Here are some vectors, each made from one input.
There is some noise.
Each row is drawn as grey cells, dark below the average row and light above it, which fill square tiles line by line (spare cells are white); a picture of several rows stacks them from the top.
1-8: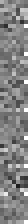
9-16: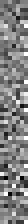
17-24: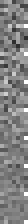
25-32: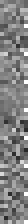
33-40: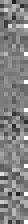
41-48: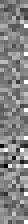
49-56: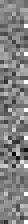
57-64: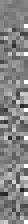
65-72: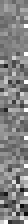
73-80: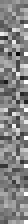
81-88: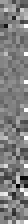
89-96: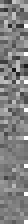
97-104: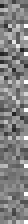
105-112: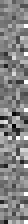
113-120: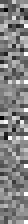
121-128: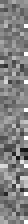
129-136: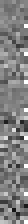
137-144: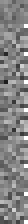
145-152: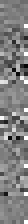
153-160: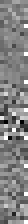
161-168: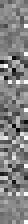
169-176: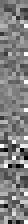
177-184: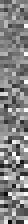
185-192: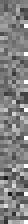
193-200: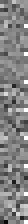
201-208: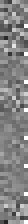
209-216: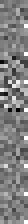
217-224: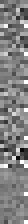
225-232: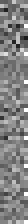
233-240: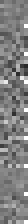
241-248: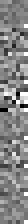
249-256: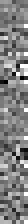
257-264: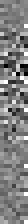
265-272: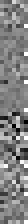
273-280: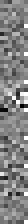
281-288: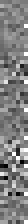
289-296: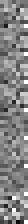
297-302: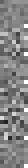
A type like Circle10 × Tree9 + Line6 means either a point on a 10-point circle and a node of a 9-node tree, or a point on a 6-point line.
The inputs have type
(Bool × Bool × Bool × Bool + Unit) × Line6.
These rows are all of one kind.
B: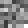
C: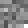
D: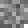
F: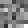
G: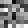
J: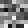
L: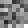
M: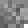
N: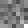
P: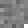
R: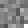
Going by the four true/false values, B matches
C, D and G.
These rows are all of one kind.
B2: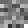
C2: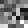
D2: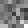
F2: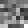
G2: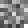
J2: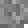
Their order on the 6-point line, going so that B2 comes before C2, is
D2, J2, B2, G2, F2, C2.
